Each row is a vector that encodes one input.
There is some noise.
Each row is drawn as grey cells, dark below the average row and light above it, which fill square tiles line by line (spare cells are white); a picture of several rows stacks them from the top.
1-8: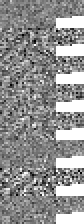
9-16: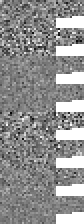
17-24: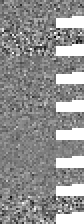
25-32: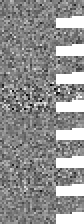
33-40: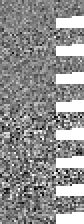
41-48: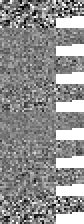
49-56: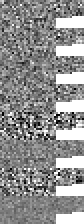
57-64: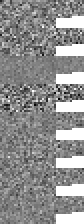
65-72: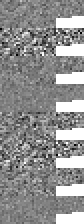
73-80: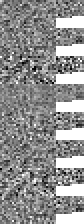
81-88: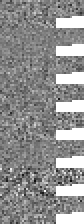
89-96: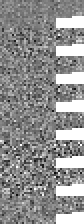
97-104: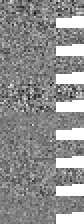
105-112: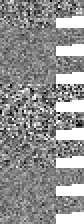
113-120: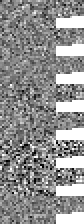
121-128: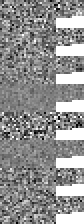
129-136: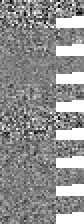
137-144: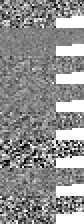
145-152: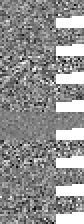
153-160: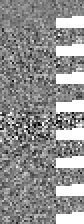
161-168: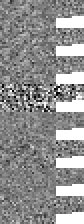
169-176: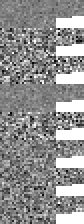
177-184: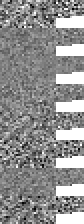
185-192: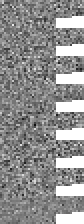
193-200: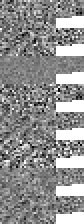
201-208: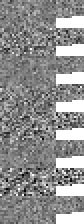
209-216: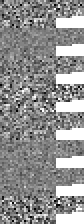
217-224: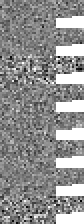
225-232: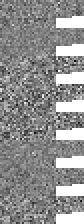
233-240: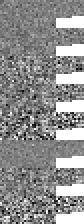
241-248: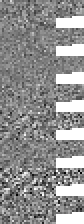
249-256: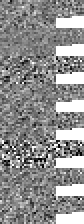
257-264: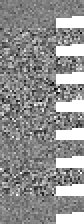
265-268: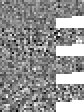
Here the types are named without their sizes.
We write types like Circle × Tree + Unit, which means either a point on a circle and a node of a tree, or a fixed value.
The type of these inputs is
List((Circle + Unit) × Line).
